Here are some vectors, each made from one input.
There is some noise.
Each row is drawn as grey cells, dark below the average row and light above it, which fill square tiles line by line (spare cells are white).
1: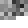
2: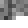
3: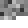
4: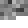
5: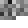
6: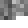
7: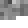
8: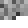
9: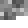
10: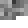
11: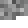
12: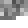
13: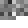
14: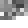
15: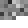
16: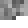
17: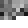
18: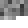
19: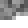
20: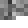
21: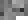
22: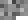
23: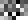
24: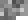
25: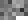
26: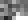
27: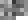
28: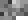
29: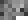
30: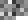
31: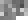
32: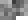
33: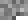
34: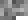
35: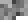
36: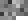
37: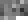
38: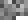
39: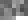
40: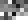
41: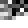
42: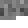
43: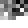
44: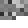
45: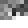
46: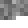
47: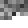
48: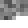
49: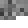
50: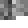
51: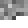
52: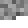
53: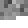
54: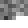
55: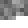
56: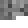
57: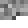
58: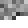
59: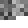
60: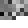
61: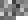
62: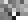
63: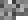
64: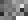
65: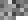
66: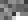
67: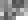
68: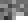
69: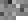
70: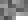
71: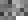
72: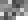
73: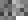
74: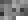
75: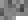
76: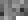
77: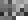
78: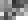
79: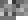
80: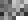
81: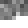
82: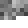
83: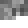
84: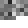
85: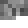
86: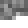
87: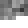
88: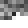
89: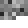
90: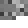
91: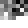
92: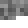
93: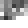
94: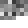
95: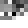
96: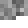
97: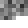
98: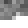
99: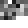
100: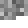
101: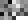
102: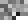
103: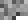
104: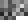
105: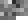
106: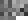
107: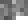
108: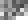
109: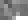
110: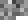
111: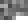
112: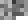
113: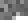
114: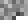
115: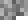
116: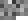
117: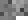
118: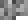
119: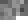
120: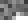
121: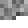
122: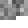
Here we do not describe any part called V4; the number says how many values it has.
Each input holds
a list of up to two items, each one of 5 labels, a true/false value and a value of V4.
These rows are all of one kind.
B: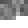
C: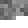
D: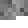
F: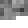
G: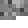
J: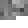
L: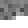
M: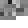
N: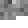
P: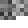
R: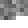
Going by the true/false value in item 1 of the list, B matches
F, G and J.
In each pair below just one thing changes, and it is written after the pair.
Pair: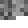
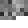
the true/false value in item 2 of the list
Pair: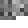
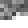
the value of V4 in item 2 of the list
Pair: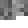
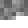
the label in item 2 of the list
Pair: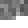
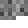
the true/false value in item 2 of the list
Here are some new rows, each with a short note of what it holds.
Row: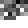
the empty list
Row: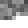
a list of two items
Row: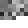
a list of two items
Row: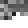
a list of two items
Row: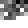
the empty list
